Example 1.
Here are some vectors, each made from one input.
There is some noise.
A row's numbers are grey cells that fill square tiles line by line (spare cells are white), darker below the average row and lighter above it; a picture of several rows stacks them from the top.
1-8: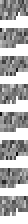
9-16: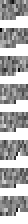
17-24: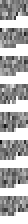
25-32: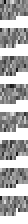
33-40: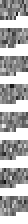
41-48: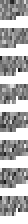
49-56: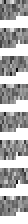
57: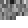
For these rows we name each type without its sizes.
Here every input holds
a point on a circle and a true/false value.
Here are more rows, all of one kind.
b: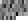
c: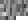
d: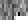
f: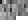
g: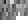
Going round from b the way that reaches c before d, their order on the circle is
b, g, c, f, d.
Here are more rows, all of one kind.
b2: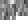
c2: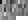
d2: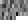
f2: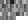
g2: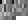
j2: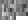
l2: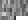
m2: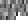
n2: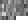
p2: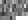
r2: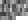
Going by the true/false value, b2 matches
p2 and r2.
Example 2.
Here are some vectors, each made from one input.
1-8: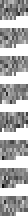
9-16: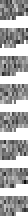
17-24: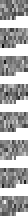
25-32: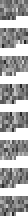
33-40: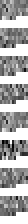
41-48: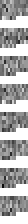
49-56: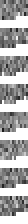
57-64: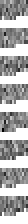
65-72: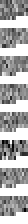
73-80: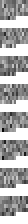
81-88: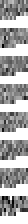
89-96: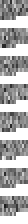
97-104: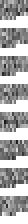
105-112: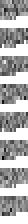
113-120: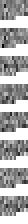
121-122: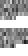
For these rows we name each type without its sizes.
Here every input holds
a list of points on a circle.
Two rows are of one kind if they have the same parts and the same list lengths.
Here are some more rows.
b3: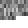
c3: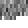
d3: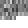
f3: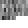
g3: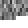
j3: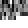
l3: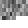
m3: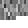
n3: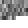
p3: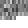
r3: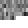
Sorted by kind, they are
b3, f3, g3, l3, m3, n3, r3
c3, d3, p3
j3

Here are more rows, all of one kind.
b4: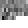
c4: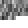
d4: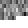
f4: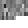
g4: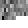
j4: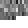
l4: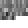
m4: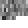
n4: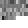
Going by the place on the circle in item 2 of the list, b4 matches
c4, f4 and l4.
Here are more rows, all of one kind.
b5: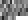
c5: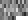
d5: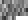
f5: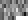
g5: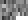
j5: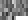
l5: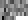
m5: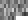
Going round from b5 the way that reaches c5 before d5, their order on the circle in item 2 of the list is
b5, f5, c5, g5, m5, d5, j5, l5.
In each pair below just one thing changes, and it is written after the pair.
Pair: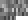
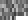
the place on the circle in item 1 of the list
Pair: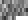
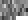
the place on the circle in item 2 of the list
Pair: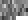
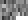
the place on the circle in item 1 of the list
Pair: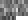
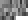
the place on the circle in item 2 of the list
